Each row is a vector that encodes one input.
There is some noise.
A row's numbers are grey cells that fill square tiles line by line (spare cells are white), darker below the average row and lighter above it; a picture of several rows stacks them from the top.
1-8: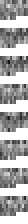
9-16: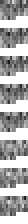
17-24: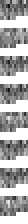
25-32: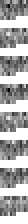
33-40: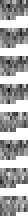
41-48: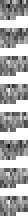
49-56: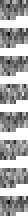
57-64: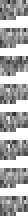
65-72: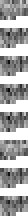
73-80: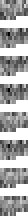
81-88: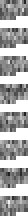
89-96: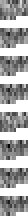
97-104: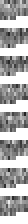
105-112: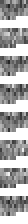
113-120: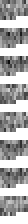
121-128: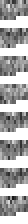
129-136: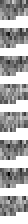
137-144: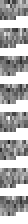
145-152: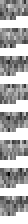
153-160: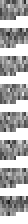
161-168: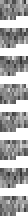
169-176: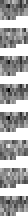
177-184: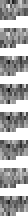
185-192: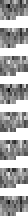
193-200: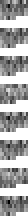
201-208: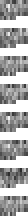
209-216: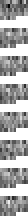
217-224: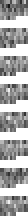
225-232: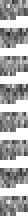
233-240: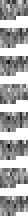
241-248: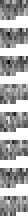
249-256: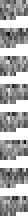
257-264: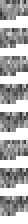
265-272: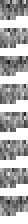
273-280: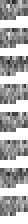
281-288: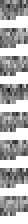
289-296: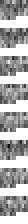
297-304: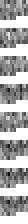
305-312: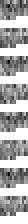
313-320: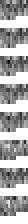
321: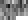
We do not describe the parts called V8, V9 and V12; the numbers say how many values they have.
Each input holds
either a point on each of three 10-point lines, or a value of V8, a value of V9 and a value of V12.
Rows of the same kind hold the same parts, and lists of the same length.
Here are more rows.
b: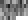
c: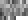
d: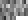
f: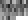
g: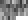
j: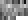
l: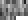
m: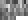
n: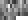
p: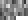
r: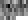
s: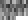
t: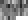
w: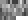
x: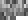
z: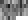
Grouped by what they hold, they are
b, f, g, r, s, t, z
c, d, j, l, m, n, p, w, x

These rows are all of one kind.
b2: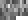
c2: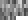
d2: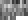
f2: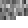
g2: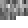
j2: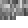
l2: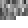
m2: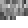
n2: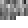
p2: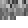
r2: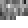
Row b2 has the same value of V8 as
c2, f2, g2 and j2.
